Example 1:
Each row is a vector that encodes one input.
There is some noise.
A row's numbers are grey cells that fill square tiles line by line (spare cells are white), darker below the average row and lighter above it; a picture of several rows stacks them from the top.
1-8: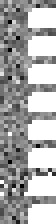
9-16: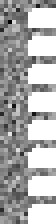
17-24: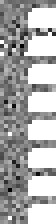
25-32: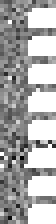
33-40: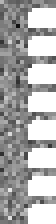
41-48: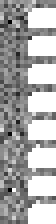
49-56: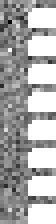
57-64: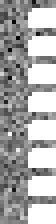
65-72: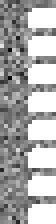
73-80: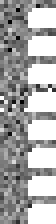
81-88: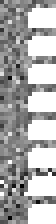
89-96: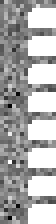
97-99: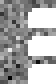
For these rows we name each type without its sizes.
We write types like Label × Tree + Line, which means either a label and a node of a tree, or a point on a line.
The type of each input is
(Bool × Bool × Bool × Bool + Unit) × Circle + Unit.
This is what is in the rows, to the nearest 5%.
About 95% of them hold a point on a circle, together with either a fixed value, or four true/false values. The rest hold a fixed value.
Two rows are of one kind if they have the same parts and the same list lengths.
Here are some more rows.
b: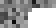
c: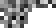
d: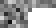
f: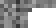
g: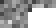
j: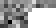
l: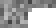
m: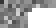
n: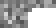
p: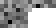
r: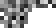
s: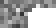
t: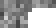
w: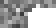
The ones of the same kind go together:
b, f, g, l, m, n, s, t, w
c, r
d, j, p

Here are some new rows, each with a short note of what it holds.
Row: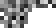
a fixed value
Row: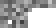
a point on a circle and four true/false values
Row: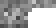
a point on a circle and four true/false values
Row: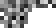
a fixed value
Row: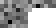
a point on a circle
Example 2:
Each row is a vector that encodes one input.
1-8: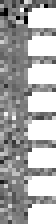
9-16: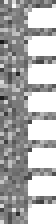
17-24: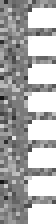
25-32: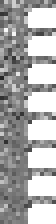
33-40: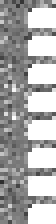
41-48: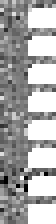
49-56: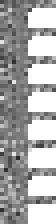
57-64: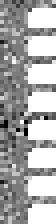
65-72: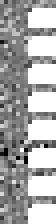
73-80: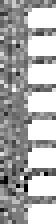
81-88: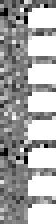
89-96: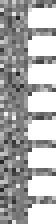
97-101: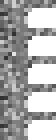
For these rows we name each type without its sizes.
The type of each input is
Circle + Tree + Unit.
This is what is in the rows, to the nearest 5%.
About 40% of them hold a point on a circle. About 5% of them hold a fixed value. The rest hold a node of a tree.
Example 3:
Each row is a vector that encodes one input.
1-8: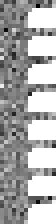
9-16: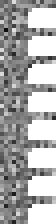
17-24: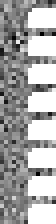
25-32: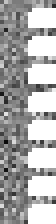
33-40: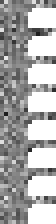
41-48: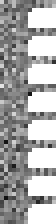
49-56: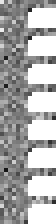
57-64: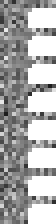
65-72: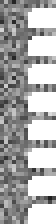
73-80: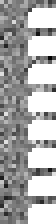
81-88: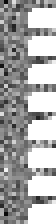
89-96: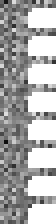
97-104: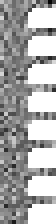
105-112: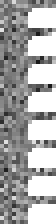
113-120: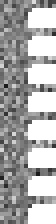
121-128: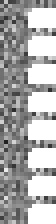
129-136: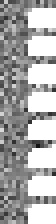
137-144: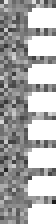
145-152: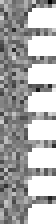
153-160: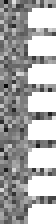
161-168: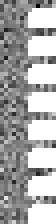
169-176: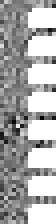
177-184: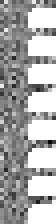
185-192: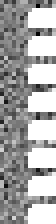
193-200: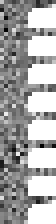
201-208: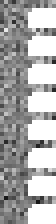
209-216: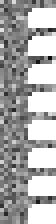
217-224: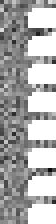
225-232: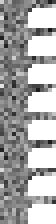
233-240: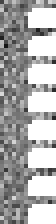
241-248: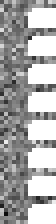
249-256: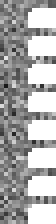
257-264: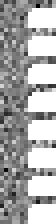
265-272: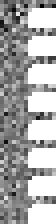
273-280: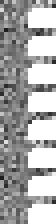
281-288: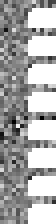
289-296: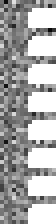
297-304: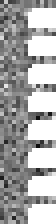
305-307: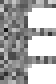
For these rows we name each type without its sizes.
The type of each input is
List(Line).
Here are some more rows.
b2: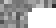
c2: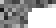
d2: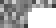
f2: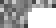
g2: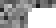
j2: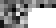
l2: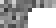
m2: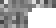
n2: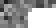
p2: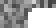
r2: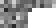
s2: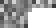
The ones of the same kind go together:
b2, d2, f2, m2, s2
c2, g2, l2, n2, p2, r2
j2

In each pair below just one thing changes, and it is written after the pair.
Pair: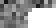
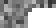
the place on the line in item 1 of the list
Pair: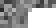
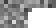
the place on the line in item 1 of the list
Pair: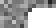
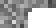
the place on the line in item 2 of the list
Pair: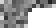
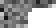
the place on the line in item 1 of the list
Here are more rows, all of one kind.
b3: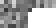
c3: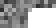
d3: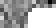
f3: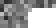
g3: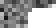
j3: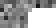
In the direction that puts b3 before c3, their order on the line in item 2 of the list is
g3, b3, d3, j3, c3, f3.
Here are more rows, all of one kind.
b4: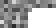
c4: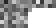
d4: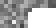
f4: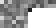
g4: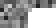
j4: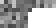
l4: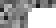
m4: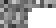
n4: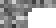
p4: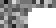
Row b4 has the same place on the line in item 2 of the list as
d4, g4 and l4.
